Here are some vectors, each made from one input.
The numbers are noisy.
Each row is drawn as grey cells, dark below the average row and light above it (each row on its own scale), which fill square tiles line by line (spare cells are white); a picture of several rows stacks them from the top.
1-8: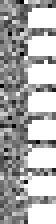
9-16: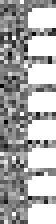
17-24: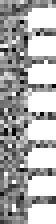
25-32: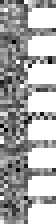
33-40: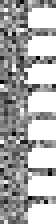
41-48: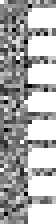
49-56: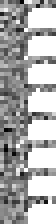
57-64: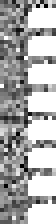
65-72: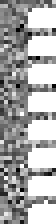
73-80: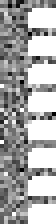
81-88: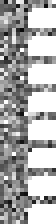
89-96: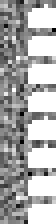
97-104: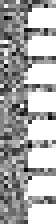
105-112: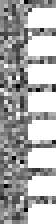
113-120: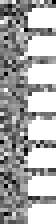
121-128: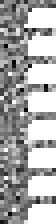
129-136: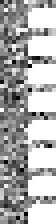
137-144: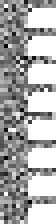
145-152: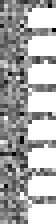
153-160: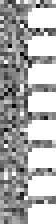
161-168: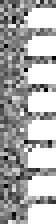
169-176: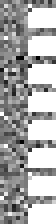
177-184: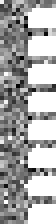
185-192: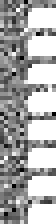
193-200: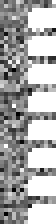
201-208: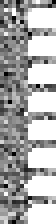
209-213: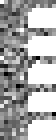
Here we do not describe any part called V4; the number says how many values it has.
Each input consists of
a node of a 13-node tree, together with either three true/false values, or a value of V4.
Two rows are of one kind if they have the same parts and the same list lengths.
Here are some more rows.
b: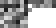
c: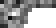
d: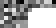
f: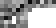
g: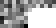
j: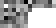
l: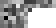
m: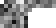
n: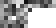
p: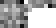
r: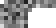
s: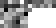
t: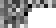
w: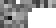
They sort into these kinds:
b, f, j, l, m, n, r, s, t, w
c, d, g, p

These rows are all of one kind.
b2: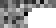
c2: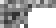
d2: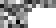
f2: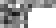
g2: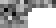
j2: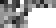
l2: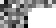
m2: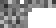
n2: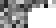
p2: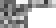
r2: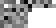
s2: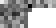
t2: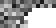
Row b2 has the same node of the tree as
j2, l2, m2 and n2.
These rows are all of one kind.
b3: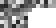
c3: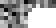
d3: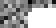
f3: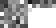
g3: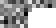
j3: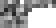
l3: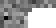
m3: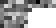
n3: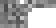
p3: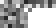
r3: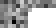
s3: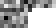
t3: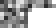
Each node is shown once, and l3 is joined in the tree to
d3 and m3.
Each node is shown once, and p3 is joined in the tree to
s3.
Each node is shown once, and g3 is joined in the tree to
t3.
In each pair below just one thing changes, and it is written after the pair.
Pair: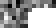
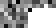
the node of the tree
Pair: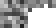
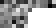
the value of V4
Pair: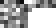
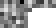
the node of the tree
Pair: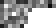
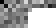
the node of the tree
